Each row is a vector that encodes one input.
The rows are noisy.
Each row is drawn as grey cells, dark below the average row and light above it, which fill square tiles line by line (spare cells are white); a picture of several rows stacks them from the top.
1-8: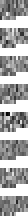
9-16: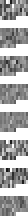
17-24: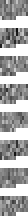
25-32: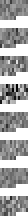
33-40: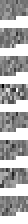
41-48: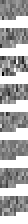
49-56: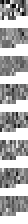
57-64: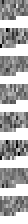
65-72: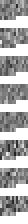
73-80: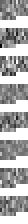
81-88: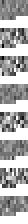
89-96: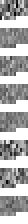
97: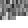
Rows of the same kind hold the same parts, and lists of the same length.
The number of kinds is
3.
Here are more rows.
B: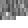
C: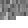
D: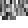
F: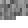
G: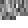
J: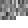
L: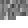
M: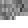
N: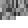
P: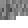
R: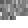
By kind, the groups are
B, C, F, G, L, N
D, J, M, P
R

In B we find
a point on a 6-point circle.
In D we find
a point on each of two 4-point lines.
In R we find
a fixed value.
